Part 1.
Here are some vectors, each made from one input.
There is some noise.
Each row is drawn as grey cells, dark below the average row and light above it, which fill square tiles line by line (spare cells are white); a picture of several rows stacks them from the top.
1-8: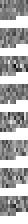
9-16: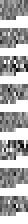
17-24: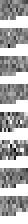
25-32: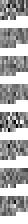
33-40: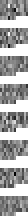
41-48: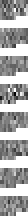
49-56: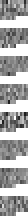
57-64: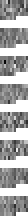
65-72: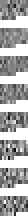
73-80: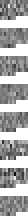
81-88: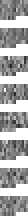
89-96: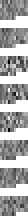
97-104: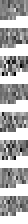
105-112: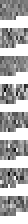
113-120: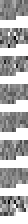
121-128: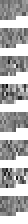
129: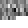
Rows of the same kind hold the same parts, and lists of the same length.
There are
2 kinds of row.
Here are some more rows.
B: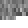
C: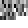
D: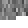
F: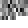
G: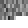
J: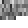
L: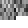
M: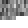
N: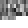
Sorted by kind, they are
B, D, F, G, L, M, N
C, J

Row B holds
four true/false values.
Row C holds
a fixed value.
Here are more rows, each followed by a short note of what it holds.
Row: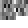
four true/false values
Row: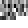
a fixed value
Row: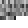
a fixed value
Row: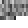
a fixed value
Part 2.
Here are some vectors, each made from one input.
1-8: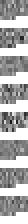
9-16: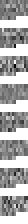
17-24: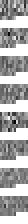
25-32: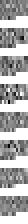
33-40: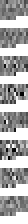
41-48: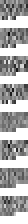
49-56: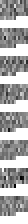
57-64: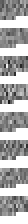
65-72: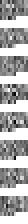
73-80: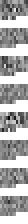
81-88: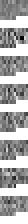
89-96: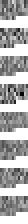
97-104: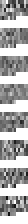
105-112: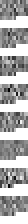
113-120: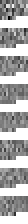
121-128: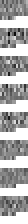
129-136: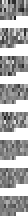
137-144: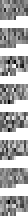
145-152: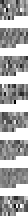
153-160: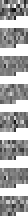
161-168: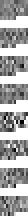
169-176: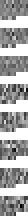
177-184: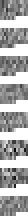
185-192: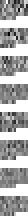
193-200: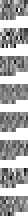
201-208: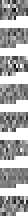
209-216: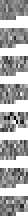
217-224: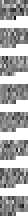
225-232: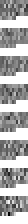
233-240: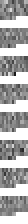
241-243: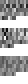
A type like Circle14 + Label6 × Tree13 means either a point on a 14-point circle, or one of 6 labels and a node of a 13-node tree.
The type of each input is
Tree7.
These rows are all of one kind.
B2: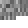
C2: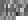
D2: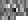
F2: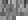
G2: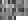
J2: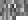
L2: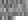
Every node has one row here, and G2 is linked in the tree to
D2.
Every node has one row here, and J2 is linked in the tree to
C2 and F2.
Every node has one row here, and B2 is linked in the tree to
L2.
